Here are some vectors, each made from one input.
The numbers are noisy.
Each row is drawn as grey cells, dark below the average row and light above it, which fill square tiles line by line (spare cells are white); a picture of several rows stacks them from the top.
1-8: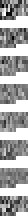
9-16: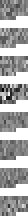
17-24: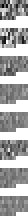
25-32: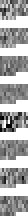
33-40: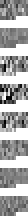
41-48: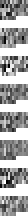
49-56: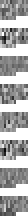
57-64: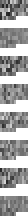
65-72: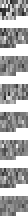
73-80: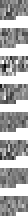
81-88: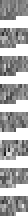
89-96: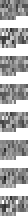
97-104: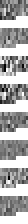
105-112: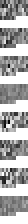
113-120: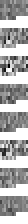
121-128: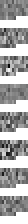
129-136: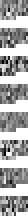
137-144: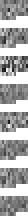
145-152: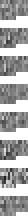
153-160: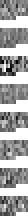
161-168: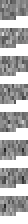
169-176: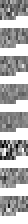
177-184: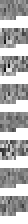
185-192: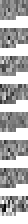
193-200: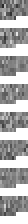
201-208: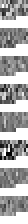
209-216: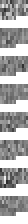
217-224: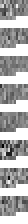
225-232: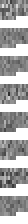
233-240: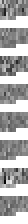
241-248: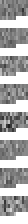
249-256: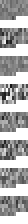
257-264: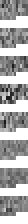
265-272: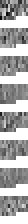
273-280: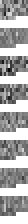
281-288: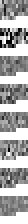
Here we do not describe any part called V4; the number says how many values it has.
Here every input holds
a list of up to two items, each either a point on a 5-point line, or a true/false value and a value of V4.
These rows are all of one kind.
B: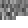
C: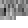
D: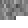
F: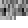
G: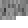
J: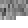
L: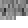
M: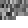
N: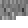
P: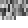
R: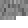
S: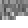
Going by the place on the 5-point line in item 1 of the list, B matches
F, L, M and N.
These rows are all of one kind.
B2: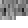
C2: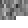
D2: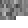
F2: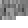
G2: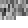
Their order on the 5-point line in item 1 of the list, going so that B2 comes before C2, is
B2, F2, G2, D2, C2.
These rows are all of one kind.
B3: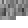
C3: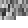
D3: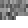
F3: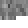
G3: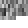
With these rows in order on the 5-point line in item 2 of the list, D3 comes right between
B3 and F3.
